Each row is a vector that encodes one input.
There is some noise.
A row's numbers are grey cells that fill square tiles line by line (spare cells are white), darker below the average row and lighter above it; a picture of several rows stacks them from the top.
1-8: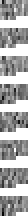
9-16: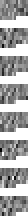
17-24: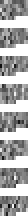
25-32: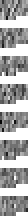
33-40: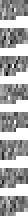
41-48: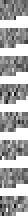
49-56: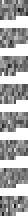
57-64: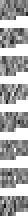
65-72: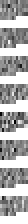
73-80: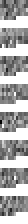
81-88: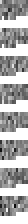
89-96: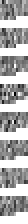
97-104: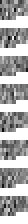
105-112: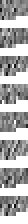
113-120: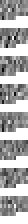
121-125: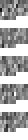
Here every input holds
a point on a 7-point line, together with a list of up to two items, each a point on a 4-point line and a point on a 5-point line.
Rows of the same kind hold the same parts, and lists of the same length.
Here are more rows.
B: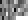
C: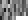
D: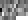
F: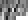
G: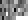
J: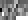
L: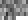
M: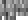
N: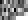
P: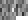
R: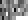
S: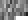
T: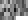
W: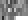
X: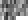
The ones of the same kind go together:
B, D, F, G, J, N, P, R
C, M, T
L, S, W, X

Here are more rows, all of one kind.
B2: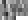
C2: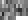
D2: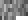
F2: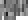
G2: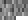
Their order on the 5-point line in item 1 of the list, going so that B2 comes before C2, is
G2, B2, F2, C2, D2.
